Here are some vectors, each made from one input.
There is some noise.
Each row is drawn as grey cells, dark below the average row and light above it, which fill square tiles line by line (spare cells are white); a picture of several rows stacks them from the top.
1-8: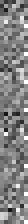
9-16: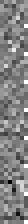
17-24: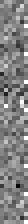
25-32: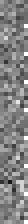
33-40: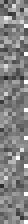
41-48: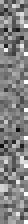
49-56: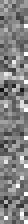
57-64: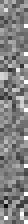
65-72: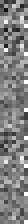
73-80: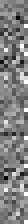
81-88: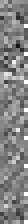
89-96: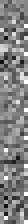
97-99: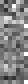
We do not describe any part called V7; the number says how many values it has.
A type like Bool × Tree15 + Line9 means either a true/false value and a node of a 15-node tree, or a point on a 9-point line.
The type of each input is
(Bool × Bool × Bool + Unit) × Line6 + V7.
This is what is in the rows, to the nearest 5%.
About 70% of them hold a point on a 6-point line, together with either a fixed value, or three true/false values. The rest hold a value of V7.
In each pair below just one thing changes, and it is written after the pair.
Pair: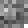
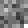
one of the three true/false values
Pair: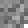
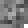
the place on the 6-point line
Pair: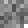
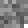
the place on the 6-point line
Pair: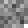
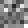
one of the three true/false values
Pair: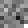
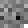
one of the three true/false values
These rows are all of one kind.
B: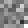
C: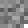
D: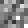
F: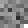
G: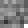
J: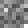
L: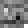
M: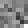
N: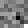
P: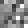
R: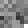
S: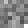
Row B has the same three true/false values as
M and N.
